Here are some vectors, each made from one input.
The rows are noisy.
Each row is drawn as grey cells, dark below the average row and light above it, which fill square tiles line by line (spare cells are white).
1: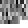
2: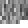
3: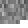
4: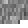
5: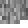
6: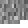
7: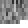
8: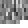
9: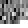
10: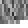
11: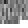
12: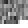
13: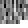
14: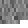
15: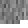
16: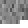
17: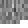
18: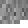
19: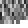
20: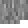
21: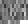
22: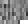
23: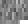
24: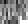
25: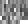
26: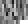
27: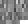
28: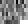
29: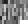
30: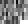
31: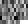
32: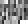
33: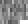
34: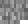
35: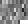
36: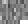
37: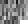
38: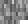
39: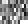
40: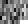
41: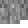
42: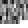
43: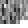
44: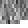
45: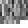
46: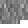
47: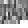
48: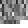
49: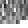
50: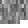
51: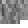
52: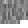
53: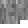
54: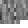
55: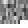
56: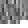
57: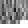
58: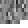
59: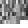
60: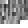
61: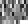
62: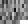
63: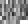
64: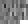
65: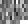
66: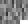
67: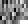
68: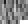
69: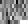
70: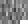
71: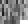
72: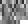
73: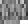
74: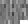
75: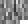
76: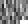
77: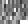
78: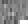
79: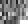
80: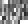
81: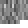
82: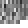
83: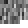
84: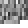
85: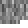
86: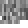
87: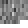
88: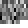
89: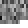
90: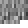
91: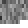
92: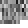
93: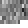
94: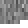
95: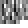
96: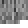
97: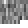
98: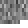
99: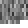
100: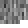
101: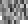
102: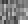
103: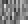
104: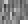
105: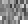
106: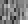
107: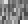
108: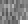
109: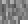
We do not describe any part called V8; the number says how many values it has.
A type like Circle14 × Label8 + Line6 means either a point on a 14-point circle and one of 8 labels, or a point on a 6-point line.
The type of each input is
(Line6 + Line7) × V8.
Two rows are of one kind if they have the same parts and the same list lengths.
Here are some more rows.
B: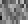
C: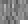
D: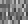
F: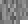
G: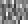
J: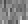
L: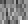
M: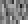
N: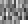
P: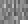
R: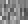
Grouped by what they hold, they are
B, C, J, L, M, N, P, R
D, F, G

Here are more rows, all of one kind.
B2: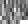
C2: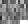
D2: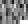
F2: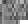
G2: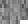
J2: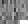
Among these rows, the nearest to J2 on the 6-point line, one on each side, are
C2 and G2.
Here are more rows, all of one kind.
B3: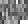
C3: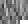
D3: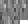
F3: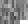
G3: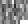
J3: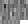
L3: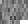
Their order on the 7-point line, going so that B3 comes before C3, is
F3, L3, D3, B3, C3, J3, G3.
